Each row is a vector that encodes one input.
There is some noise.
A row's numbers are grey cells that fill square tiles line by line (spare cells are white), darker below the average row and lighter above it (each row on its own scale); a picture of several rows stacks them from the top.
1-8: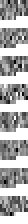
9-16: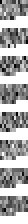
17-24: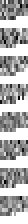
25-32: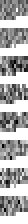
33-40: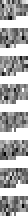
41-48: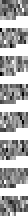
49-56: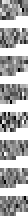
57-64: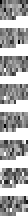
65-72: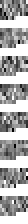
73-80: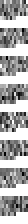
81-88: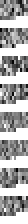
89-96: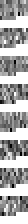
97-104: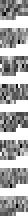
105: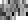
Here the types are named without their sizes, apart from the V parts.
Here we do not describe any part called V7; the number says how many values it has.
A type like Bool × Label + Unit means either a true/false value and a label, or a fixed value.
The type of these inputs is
(Bool × Bool × Bool × Bool + Unit) × Line × V7.
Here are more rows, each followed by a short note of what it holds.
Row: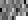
a point on a line and a value of V7
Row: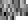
a point on a line and a value of V7
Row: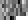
a point on a line, four true/false values and a value of V7
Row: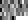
a point on a line and a value of V7
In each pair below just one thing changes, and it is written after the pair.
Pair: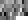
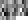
the place on the line
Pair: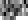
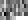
the value of V7
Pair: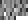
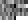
the place on the line
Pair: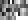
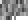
the value of V7
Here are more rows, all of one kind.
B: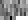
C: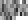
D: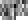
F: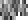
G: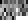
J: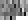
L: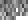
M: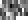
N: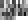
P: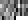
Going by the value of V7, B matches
C, F, J and N.
